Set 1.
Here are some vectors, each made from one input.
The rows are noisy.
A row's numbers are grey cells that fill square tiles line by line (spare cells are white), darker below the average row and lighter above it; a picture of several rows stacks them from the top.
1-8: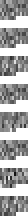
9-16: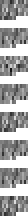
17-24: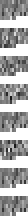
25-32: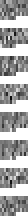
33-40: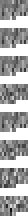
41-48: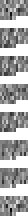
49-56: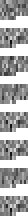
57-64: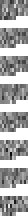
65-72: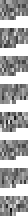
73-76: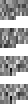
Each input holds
one of 5 labels.
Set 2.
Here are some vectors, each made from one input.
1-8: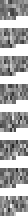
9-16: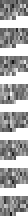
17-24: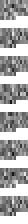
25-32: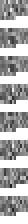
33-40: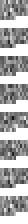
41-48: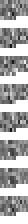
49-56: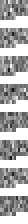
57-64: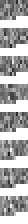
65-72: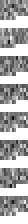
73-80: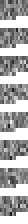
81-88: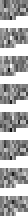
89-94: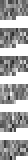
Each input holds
a point on a 13-point circle.
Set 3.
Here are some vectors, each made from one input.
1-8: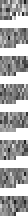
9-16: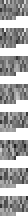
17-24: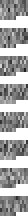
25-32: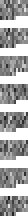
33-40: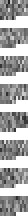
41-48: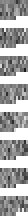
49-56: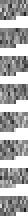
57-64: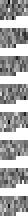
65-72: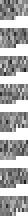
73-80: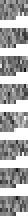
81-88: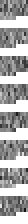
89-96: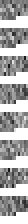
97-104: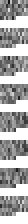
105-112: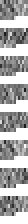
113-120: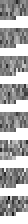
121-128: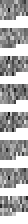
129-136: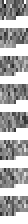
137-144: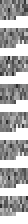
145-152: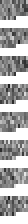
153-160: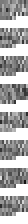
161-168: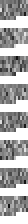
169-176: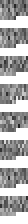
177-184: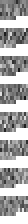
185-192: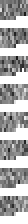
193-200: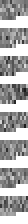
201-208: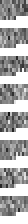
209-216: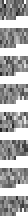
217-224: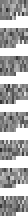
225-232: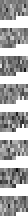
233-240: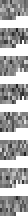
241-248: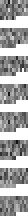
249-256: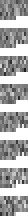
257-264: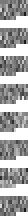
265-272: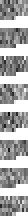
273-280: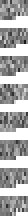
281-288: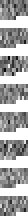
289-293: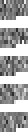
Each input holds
a point on an 11-point line.
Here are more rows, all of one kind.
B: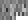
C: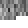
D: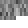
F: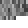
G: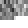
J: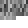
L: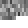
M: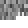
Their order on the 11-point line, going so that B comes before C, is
J, B, L, C, F, D, M, G.
